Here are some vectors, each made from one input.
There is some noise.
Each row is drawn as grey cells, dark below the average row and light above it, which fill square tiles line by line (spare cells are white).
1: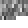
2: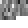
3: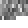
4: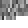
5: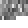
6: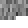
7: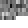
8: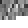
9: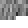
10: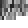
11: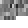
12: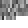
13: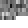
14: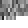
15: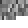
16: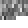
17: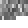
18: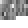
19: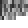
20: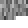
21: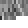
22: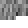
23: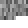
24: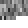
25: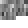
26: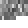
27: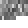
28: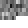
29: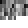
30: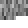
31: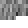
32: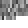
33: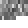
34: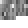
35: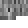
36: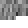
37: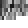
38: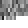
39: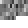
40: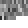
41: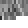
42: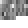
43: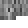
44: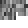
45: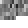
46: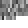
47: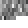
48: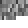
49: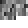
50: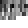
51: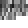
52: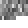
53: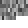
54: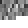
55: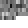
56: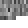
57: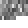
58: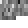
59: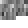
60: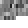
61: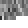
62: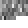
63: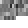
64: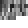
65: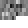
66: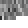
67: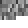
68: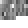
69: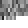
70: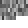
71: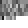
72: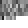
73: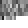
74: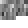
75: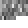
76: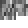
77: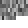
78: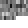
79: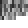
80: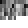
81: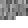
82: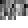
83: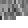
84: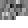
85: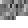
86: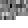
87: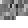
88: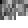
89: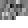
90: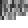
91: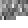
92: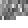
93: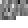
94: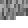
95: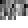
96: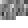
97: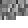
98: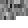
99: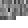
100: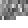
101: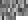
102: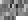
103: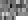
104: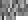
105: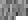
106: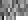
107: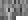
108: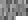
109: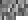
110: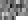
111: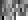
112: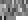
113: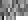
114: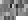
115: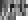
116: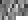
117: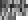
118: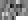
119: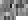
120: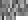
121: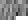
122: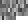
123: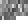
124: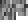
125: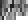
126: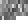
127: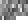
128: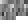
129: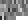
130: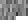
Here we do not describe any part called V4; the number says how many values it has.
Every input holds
a value of V4, together with either a point on a 6-point line, or a point on a 7-point line and a true/false value.
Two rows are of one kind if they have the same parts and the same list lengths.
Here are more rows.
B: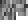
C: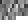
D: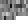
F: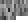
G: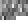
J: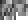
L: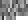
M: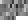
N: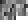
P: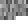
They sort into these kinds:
B, C, J, L, N
D, F, G, M, P

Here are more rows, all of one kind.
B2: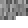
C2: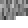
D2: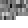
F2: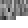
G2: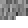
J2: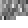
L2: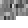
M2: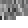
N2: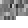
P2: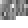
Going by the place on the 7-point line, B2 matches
N2 and P2.
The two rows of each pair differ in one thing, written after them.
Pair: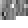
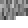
the true/false value
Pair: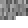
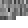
the value of V4
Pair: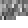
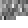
the place on the 7-point line
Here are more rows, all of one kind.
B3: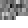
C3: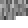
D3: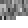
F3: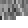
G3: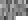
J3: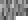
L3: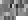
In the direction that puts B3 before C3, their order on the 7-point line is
F3, B3, L3, G3, C3, J3, D3.
